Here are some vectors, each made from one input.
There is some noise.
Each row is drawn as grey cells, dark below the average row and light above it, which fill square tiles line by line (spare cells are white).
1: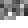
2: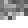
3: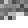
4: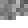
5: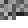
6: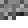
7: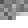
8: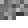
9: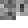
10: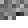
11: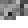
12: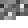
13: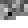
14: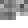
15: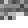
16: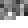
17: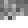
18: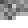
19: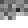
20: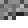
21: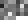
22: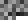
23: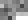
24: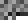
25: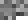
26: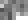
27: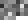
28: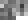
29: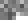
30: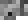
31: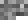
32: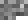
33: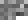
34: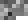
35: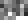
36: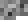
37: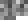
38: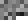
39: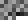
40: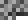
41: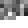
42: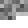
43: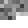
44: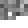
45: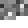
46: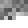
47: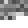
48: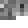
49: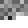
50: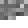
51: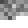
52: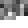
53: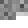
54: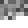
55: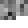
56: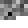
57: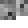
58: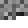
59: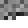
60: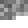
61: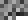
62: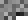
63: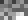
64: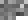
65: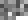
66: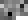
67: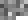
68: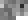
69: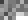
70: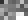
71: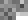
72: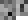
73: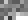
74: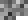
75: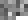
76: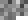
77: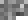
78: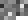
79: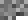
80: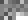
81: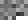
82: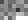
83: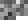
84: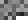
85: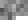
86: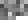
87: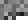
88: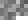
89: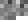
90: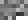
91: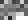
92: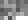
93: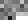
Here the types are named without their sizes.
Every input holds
a point on a line, together with either a point on a circle, or a fixed value.
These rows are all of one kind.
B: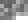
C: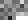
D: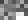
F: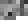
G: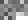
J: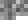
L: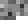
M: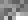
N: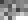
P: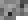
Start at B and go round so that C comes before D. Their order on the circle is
B, N, J, F, P, M, L, C, G, D.
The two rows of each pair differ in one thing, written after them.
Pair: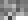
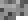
the place on the line
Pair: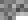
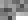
the place on the circle
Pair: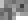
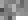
the place on the circle
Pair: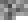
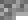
the place on the circle
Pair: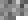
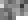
the place on the circle
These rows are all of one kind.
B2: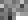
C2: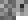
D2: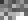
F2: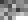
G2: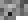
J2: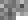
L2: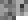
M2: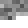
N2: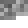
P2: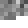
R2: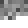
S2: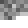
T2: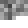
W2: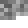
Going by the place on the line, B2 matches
J2, N2, T2 and W2.
